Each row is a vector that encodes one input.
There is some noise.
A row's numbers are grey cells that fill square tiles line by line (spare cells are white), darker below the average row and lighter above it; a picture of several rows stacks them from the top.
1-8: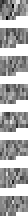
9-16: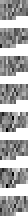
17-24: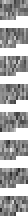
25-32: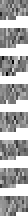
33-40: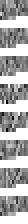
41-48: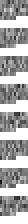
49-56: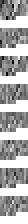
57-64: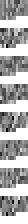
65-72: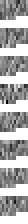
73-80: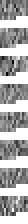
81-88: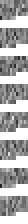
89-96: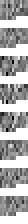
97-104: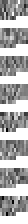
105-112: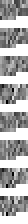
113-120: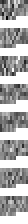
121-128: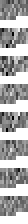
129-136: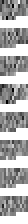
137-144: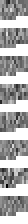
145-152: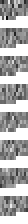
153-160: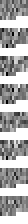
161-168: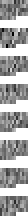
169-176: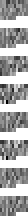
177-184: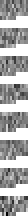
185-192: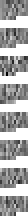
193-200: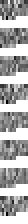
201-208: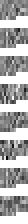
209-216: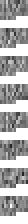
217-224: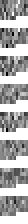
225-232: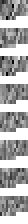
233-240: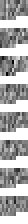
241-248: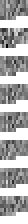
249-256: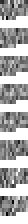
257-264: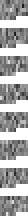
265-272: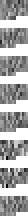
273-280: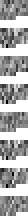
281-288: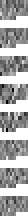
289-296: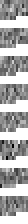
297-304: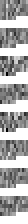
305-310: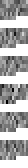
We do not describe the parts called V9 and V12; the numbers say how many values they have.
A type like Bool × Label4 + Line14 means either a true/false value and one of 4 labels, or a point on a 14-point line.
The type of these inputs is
Bool × Bool × Bool × Bool × V9 × V12 + List2(Line4).
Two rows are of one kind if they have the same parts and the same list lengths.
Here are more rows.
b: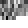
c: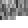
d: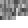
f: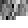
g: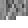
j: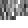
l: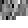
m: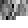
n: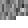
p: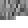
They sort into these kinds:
b
c, d, g, n, p
f, l, m
j

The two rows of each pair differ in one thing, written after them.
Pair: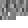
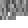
one of the four true/false values
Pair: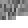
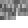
one of the four true/false values
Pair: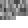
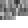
the value of V12
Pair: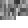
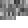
the value of V12
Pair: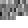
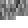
the value of V9
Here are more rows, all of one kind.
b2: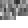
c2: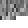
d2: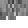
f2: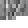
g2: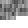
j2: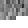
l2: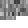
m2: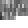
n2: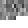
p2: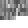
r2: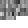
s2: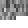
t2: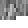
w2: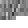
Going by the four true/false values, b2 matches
g2, l2, m2 and p2.
